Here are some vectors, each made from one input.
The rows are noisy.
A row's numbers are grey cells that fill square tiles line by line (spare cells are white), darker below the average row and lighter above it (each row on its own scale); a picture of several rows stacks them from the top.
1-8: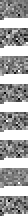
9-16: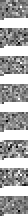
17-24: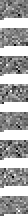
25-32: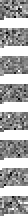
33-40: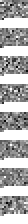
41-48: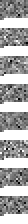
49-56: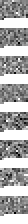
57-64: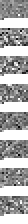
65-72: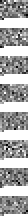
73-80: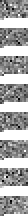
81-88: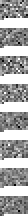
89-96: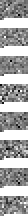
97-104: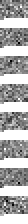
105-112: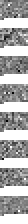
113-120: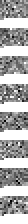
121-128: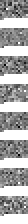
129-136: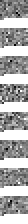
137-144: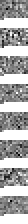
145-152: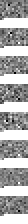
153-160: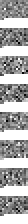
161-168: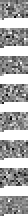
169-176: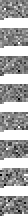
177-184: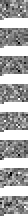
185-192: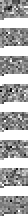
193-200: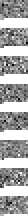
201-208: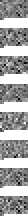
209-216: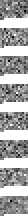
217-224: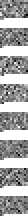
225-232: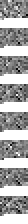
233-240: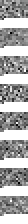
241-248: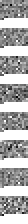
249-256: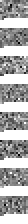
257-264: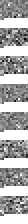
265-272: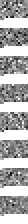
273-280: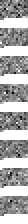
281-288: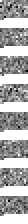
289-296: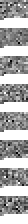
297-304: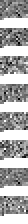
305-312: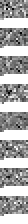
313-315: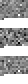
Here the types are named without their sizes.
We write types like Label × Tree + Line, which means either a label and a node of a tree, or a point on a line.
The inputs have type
(Label × Label + Unit) × (Tree + Unit).
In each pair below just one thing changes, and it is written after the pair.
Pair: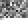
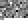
one of the two labels
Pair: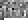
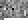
the node of the tree
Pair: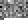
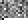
one of the two labels
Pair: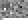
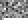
one of the two labels
